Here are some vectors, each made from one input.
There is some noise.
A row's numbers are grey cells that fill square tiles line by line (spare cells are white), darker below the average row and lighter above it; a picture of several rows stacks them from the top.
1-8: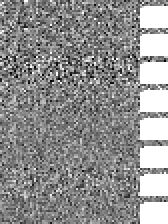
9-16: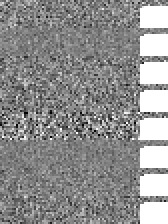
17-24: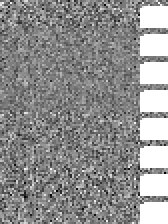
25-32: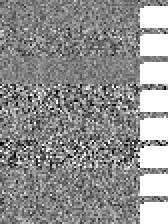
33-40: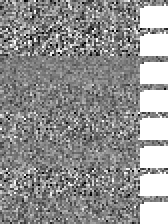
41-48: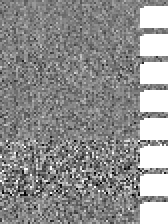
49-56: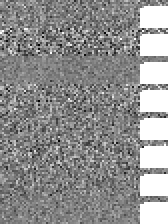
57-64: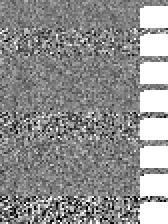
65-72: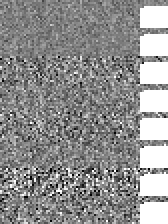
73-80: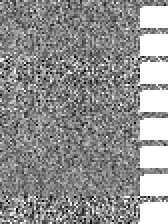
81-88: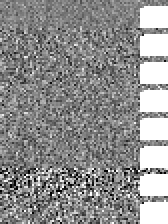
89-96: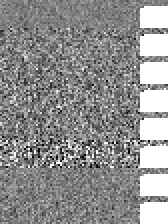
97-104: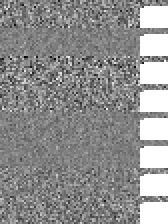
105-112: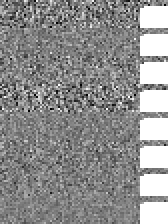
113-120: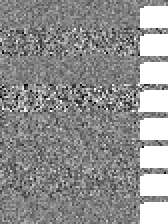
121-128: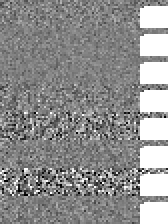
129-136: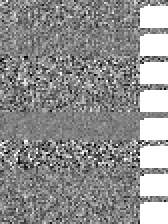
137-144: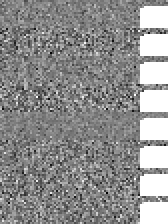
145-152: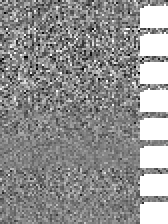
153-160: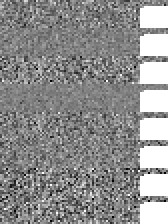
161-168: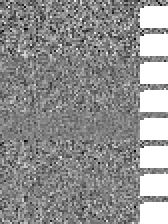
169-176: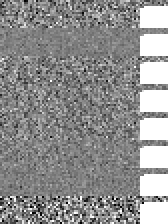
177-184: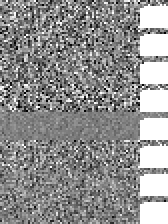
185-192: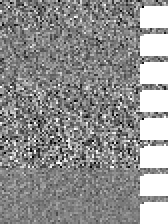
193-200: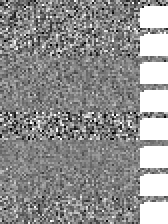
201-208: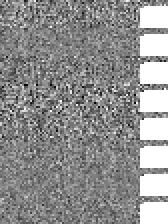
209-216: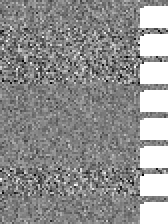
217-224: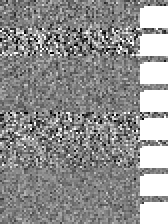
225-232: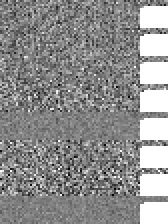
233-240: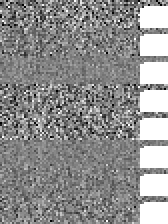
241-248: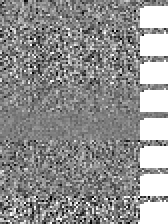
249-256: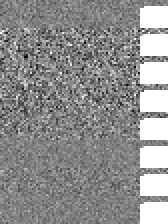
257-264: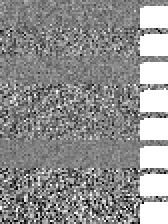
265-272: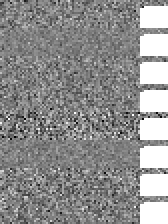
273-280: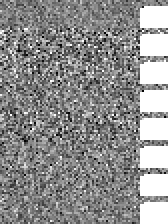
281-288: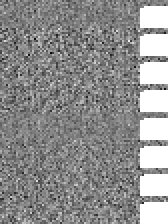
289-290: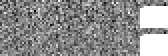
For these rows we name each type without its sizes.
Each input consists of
a list of points on a line.
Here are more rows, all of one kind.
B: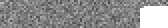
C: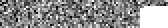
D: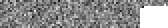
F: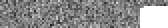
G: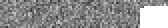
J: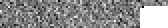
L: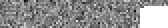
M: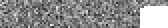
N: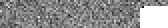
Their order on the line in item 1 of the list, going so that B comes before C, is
B, D, F, J, N, G, L, M, C.
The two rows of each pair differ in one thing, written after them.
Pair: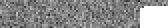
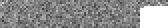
the place on the line in item 2 of the list
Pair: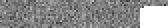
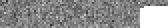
the place on the line in item 1 of the list
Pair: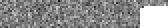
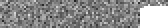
the place on the line in item 1 of the list
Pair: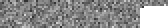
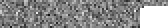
the place on the line in item 1 of the list
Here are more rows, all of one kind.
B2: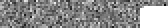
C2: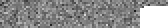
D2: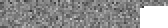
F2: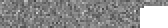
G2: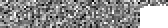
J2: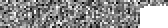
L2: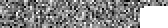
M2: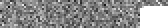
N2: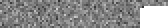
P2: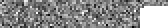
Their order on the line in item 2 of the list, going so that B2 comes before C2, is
D2, B2, M2, N2, P2, J2, G2, L2, F2, C2.
